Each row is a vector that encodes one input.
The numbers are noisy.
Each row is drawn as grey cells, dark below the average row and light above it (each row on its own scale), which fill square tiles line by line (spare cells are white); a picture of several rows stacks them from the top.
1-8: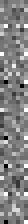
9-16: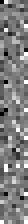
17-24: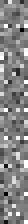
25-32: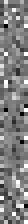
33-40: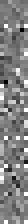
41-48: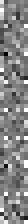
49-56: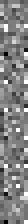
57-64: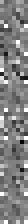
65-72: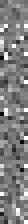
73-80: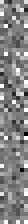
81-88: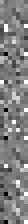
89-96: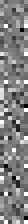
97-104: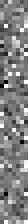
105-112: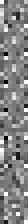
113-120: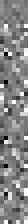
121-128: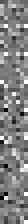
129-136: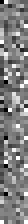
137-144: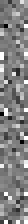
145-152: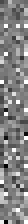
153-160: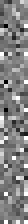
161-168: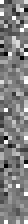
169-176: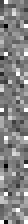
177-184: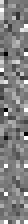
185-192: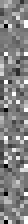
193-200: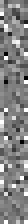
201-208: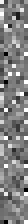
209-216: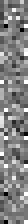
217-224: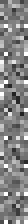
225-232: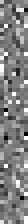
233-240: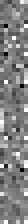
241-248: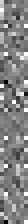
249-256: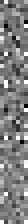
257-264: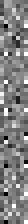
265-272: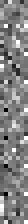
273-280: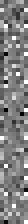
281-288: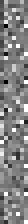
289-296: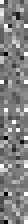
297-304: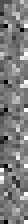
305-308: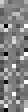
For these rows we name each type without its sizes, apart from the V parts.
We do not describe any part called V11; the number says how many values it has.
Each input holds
a point on a circle, together with either a node of a tree, or a value of V11.
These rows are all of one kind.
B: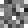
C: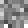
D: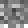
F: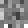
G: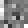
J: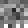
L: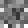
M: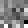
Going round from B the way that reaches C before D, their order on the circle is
B, L, G, C, D, J, F, M.
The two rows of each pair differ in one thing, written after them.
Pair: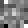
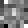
the place on the circle
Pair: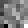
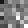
the node of the tree
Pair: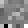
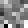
the place on the circle
